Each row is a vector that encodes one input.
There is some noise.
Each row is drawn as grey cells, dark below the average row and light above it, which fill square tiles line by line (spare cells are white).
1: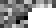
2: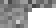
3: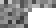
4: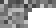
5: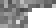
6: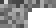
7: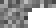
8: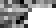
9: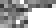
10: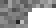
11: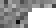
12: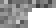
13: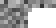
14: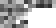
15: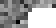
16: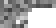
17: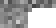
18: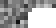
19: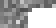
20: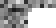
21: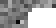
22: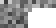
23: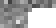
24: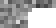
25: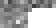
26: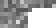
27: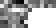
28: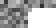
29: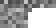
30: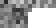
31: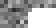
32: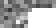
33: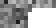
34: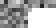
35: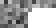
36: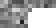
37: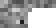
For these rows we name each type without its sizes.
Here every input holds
a point on a line and a true/false value.
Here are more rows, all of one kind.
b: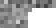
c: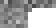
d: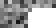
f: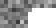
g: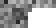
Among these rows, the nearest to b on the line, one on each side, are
d and f.
